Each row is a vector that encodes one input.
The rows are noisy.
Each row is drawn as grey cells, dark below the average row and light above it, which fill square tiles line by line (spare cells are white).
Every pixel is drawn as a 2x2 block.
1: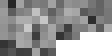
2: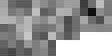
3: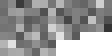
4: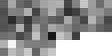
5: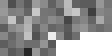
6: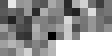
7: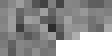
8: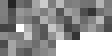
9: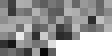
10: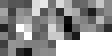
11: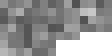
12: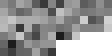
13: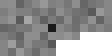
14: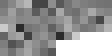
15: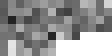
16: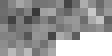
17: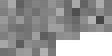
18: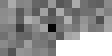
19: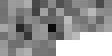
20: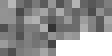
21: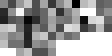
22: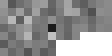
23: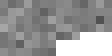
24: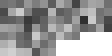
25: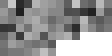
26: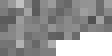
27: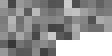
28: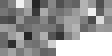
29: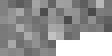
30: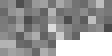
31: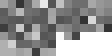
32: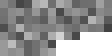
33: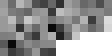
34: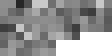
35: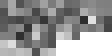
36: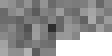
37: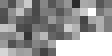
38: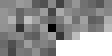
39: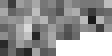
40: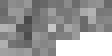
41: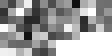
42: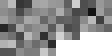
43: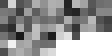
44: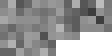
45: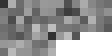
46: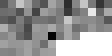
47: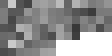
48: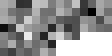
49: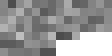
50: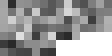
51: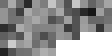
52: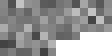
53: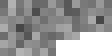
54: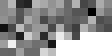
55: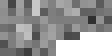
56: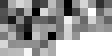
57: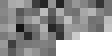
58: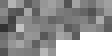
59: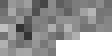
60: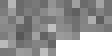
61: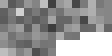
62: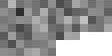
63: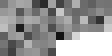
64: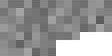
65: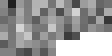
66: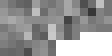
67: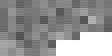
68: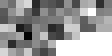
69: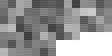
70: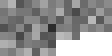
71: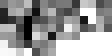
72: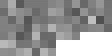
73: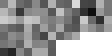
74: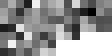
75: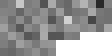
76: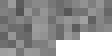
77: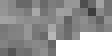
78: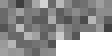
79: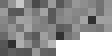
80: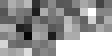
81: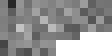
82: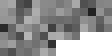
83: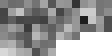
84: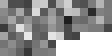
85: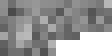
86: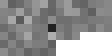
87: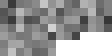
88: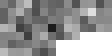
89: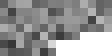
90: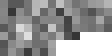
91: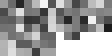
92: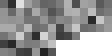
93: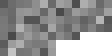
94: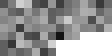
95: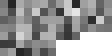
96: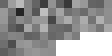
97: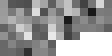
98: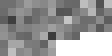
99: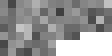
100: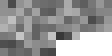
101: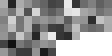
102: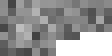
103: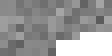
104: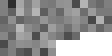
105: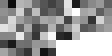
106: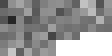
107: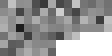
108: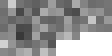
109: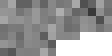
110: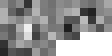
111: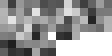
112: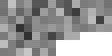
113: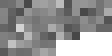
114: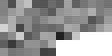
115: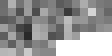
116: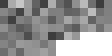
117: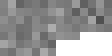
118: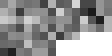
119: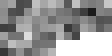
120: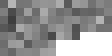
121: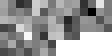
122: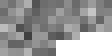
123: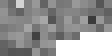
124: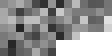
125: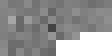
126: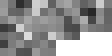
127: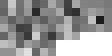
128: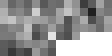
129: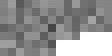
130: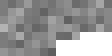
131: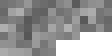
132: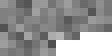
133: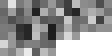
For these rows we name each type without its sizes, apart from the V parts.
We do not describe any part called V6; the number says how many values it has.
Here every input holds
either a fixed value, or a label and a value of V6, or four true/false values.
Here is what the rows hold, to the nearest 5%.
About 5% of them hold a fixed value. About 35% of them hold a label and a value of V6. The rest hold four true/false values.
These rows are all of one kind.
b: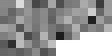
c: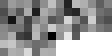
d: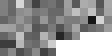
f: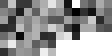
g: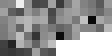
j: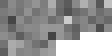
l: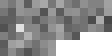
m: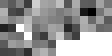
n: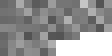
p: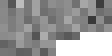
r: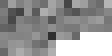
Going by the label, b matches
d, g and l.
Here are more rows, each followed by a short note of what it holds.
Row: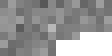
four true/false values
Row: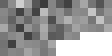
a label and a value of V6
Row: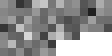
four true/false values
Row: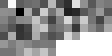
a fixed value
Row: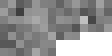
a fixed value
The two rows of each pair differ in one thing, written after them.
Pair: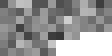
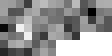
the label
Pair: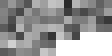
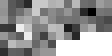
the label
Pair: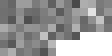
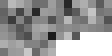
the value of V6
